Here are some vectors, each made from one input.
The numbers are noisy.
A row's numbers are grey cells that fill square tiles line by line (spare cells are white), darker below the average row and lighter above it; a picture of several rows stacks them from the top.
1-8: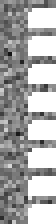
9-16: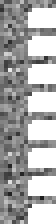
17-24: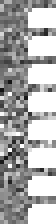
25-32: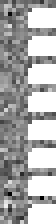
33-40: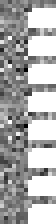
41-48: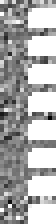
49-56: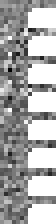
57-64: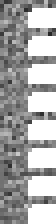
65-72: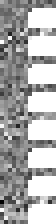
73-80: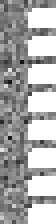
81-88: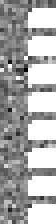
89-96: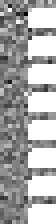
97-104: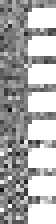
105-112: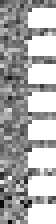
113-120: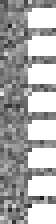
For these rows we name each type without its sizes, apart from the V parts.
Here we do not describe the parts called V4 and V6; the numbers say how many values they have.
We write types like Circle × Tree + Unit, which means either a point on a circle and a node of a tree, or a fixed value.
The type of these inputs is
Bool × (Line + V6) + V4.
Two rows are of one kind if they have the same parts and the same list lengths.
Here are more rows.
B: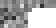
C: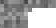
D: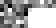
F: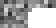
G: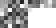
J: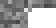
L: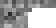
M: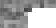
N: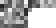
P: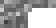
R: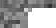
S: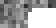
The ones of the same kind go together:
B, C, L, M
D, G, N
F, J, P, R, S

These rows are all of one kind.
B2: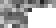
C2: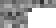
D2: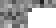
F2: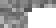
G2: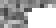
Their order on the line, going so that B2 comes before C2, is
F2, B2, G2, C2, D2.
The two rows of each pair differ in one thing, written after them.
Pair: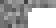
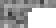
the true/false value
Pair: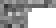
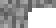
the true/false value
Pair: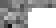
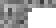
the true/false value
